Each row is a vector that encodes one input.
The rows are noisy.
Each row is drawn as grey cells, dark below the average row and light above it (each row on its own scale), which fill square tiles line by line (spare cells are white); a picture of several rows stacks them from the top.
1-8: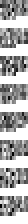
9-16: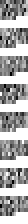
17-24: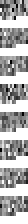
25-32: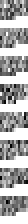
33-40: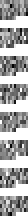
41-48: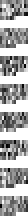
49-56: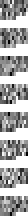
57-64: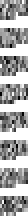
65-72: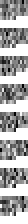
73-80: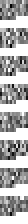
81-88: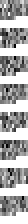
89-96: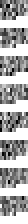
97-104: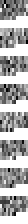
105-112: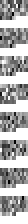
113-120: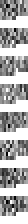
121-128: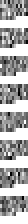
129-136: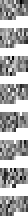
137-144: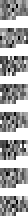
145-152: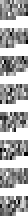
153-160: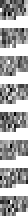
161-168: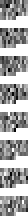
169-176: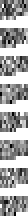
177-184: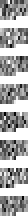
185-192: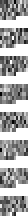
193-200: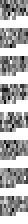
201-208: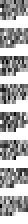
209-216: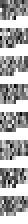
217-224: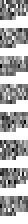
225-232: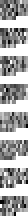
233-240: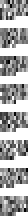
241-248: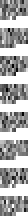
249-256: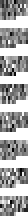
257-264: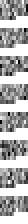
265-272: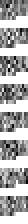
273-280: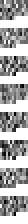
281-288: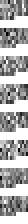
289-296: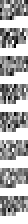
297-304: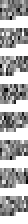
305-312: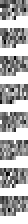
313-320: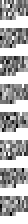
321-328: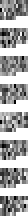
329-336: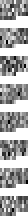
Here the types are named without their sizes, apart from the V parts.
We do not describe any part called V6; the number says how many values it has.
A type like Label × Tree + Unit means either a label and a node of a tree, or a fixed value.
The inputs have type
List(Bool × V6).
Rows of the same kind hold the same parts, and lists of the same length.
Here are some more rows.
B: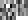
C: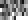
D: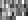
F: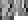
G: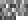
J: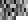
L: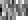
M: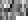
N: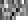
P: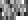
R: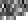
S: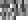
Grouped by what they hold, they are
B, D, F, G, L, M, N, P
C, J, S
R

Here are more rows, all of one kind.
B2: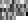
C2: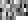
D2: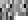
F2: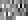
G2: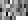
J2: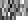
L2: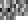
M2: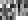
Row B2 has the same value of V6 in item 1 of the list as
J2 and L2.
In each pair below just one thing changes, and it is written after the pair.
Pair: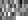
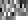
the true/false value in item 1 of the list
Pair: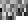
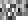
the value of V6 in item 2 of the list
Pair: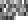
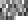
the true/false value in item 2 of the list
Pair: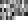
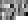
the true/false value in item 2 of the list
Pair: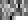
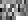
the value of V6 in item 1 of the list
